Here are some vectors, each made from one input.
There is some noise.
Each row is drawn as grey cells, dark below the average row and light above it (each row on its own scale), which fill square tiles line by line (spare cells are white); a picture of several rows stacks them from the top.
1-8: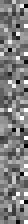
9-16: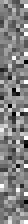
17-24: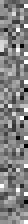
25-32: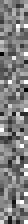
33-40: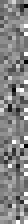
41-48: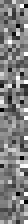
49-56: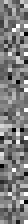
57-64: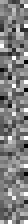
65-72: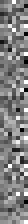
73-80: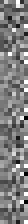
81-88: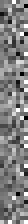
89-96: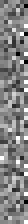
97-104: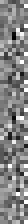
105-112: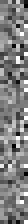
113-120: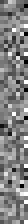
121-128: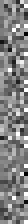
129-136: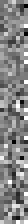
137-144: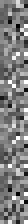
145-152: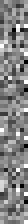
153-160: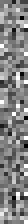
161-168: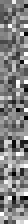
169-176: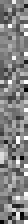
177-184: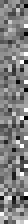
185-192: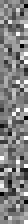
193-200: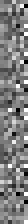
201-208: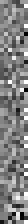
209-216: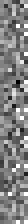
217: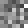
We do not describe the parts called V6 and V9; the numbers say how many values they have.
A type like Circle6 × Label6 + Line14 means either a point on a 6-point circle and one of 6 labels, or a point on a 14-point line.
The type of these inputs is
Bool × Bool × Bool × Bool × V6 + Line5 × V9.
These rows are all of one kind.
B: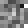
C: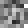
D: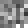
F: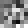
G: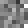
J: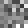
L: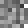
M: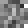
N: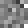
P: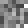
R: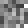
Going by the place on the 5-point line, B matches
C, L, P and R.
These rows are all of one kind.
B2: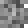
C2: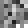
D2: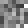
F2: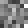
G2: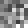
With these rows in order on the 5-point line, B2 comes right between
D2 and F2.
